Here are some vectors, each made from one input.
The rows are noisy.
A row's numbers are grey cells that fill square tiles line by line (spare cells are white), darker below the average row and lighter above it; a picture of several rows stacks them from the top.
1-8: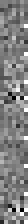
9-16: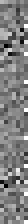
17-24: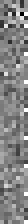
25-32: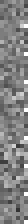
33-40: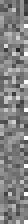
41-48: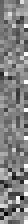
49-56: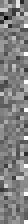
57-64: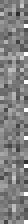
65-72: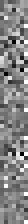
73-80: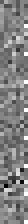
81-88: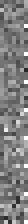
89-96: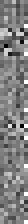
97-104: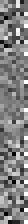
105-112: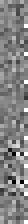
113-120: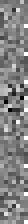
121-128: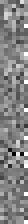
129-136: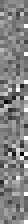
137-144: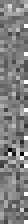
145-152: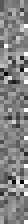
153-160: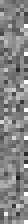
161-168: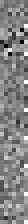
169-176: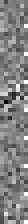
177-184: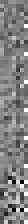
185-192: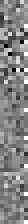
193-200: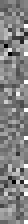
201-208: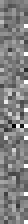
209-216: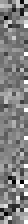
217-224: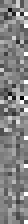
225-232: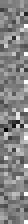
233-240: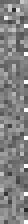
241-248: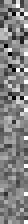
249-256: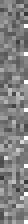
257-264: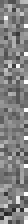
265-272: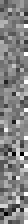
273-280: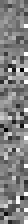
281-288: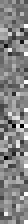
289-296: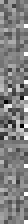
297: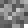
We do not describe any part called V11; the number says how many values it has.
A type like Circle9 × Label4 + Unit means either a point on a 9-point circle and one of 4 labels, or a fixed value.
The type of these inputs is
Bool × V11 + Line4.
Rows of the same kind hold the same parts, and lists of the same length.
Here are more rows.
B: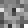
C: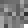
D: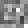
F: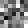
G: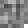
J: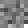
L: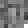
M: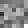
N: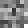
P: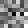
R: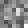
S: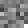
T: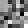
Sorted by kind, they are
B, C, D, G, J, L, M, N, R, S
F, P, T

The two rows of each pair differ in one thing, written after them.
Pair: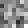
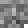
the true/false value
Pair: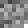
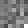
the true/false value
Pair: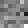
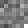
the value of V11
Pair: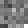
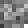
the true/false value
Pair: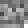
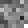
the value of V11
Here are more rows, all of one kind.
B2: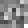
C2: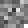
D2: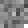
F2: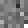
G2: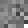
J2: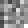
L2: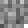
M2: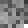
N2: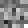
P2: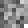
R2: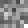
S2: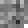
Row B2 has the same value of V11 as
L2, P2 and S2.
